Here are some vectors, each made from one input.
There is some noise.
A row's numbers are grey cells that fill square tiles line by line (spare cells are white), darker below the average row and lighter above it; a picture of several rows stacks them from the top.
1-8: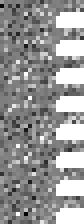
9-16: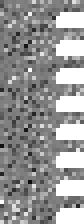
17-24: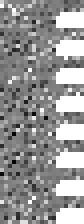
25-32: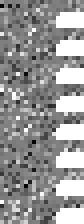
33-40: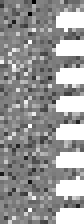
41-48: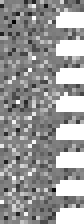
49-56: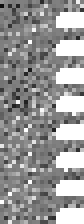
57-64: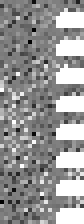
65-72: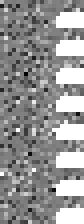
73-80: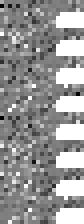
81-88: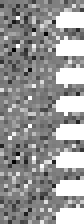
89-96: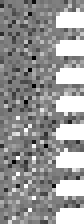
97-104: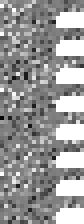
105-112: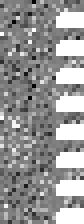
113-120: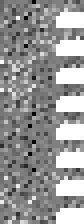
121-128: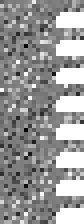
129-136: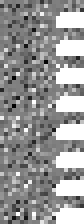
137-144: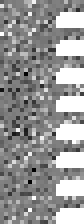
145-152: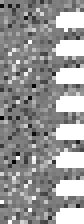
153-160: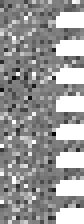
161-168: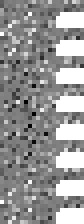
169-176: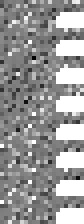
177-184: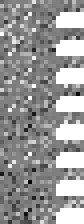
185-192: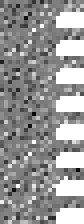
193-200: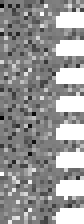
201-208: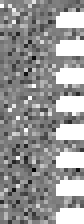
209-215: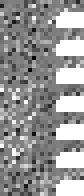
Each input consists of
a point on each of two 7-point lines, together with either a point on a 7-point line, or a point on an 8-point line.
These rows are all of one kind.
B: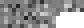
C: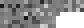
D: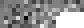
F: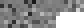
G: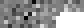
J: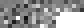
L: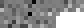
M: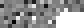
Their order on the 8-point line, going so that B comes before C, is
M, J, D, G, L, F, B, C.
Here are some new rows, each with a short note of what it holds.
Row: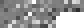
a point on each of three 7-point lines
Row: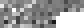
a point on each of three 7-point lines
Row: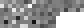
a point on each of three 7-point lines
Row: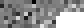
a point on each of two 7-point lines and a point on an 8-point line
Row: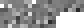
a point on each of three 7-point lines
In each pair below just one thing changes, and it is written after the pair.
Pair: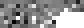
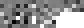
the place on one of the two 7-point lines
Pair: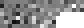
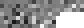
the place on one of the two 7-point lines
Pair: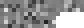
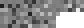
the place on one of the two 7-point lines
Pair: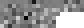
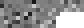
the place on one of the two 7-point lines
